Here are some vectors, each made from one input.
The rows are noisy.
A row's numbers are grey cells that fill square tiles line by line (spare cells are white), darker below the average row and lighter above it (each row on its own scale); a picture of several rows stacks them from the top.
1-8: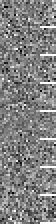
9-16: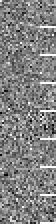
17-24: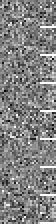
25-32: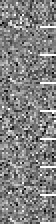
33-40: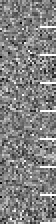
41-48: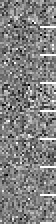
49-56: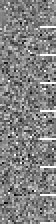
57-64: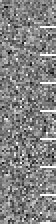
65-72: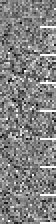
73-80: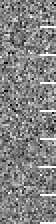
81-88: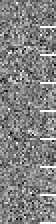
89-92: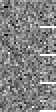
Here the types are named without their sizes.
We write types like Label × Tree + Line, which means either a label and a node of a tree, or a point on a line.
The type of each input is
(Circle + Unit) × (Tree + Unit).
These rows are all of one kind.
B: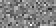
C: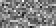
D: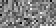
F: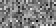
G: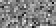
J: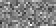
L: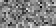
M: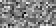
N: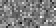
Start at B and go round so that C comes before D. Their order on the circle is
B, J, C, L, N, D, M, G, F.
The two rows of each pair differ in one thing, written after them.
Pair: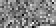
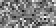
the place on the circle
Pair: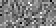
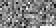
the node of the tree
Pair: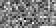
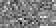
the node of the tree
